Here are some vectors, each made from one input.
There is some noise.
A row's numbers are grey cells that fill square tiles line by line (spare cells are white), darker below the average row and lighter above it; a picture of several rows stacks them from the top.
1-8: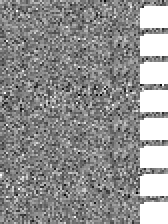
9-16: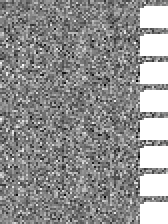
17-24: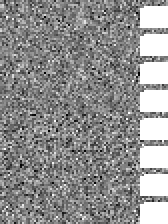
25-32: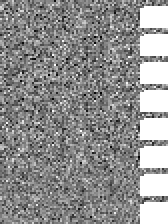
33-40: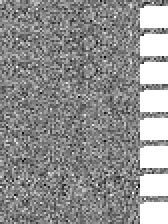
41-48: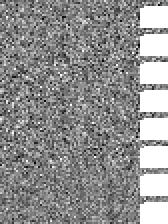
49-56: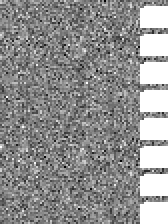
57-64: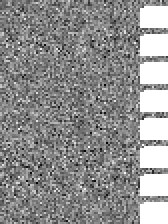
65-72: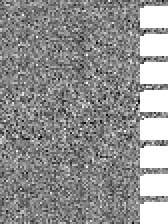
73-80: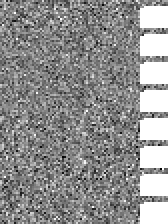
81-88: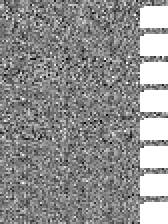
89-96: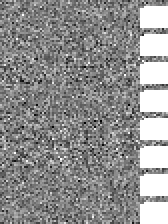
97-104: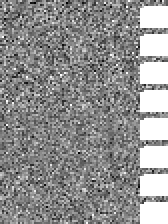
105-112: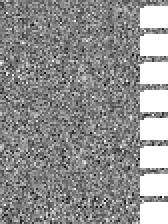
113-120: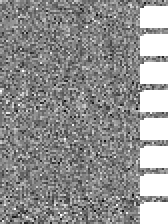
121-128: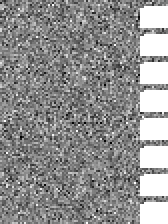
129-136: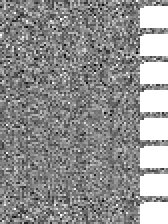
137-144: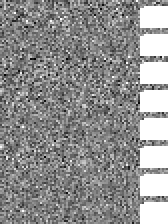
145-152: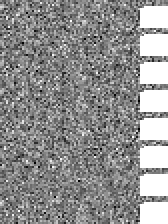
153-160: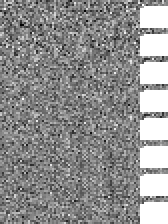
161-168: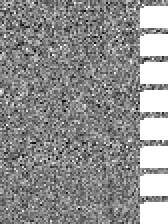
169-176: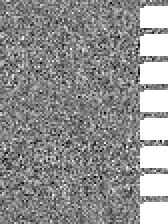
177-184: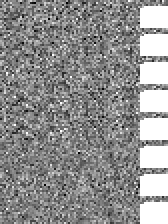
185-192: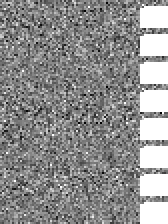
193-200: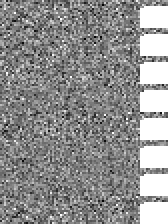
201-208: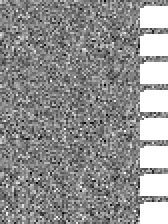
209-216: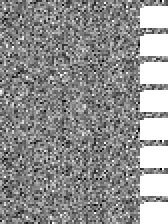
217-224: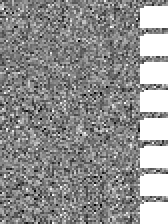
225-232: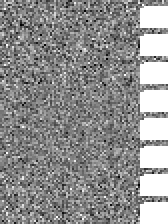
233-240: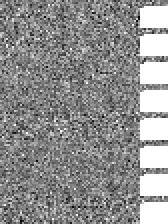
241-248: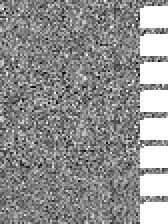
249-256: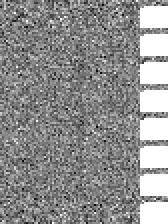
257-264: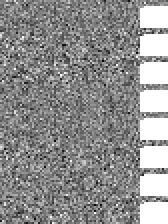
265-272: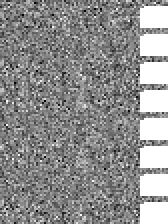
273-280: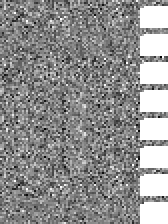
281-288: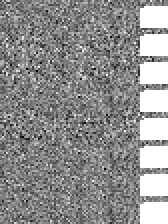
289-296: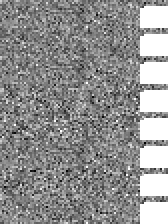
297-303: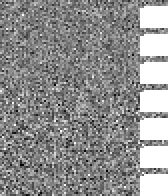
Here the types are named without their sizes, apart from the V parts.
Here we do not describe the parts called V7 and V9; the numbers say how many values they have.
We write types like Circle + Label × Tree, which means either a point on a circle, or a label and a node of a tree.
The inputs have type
(Bool × Bool × Bool + Unit) × V7 + Label × V9 + Line.
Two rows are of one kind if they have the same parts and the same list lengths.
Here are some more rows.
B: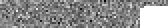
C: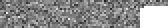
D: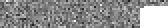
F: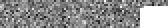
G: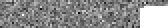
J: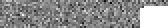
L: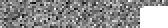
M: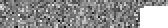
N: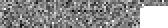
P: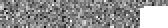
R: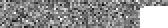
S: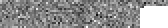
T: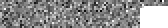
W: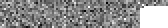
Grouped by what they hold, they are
B, S
C, D, G, J
F, M, P
L, N, R, T, W

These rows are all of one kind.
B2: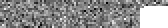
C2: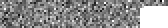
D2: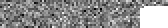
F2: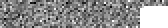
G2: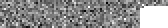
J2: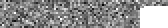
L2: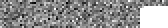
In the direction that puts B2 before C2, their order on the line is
J2, D2, B2, G2, C2, F2, L2.
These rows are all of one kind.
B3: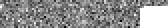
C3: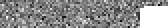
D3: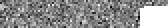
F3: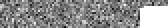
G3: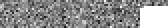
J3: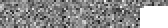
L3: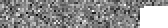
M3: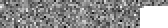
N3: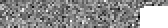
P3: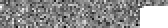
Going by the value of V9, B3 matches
F3, G3, J3 and M3.
